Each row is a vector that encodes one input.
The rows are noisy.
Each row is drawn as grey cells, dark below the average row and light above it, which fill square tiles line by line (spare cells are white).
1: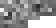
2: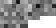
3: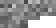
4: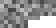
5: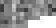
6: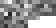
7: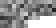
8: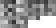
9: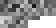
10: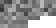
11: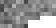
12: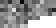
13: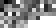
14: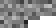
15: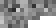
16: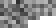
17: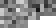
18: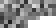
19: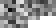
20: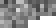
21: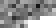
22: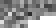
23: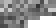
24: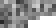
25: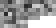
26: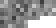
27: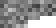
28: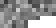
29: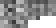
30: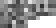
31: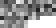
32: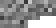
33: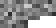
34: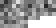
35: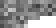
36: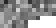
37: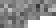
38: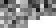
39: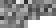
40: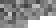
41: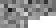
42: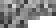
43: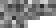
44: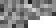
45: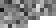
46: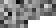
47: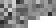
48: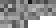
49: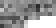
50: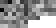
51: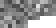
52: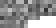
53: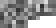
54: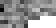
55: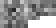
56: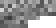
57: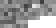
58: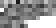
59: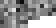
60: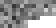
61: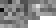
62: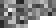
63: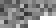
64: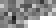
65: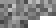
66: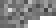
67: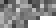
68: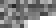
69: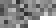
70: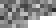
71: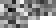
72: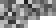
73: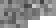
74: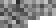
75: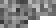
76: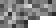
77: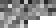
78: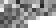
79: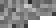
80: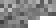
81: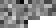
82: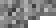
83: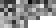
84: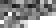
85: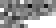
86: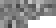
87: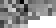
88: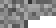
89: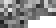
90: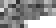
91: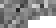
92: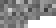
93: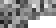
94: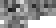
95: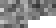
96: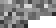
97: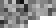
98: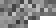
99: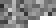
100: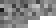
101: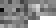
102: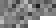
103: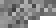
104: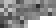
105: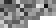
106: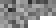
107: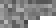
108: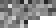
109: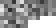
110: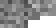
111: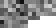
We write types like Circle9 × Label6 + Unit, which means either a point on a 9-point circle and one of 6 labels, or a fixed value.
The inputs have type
(Bool × Bool × Bool + Line5) × (Circle6 + Unit).
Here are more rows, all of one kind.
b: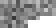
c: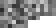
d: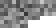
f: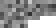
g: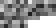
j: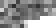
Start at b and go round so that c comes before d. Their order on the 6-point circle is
b, j, c, g, f, d.
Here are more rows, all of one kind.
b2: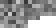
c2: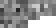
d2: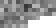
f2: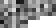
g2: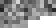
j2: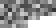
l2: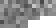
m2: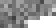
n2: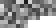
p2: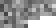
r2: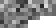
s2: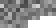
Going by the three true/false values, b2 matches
l2, n2 and r2.
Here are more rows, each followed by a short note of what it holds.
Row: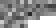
a point on a 6-point circle and a point on a 5-point line
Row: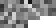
three true/false values
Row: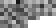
a point on a 6-point circle and a point on a 5-point line
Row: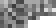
a point on a 6-point circle and a point on a 5-point line
